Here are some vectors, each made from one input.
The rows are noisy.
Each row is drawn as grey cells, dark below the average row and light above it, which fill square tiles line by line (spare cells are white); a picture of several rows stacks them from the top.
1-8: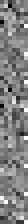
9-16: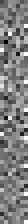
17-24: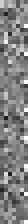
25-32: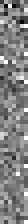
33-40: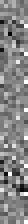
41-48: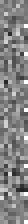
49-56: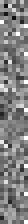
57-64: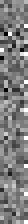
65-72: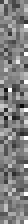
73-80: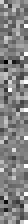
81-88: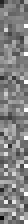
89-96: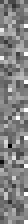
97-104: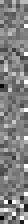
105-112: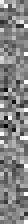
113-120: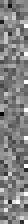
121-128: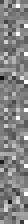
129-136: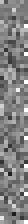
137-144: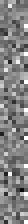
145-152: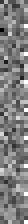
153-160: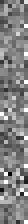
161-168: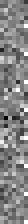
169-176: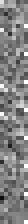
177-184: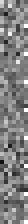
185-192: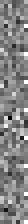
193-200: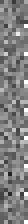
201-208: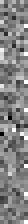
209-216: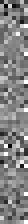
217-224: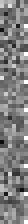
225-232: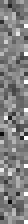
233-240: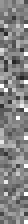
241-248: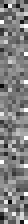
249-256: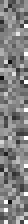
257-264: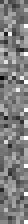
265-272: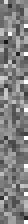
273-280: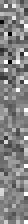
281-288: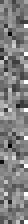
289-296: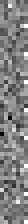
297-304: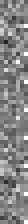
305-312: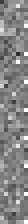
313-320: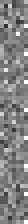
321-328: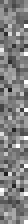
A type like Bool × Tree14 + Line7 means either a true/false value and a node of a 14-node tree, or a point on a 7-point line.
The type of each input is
Circle17 + Line6 + Line9.
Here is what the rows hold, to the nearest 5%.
About 50% of them hold a point on a 17-point circle. About 20% of them hold a point on a 6-point line. The rest hold a point on a 9-point line.
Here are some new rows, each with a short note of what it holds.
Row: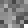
a point on a 9-point line
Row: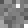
a point on a 17-point circle
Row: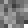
a point on a 9-point line
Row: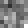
a point on a 9-point line
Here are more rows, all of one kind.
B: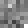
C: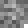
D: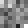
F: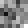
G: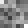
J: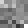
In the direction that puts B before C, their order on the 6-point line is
F, G, D, J, B, C.
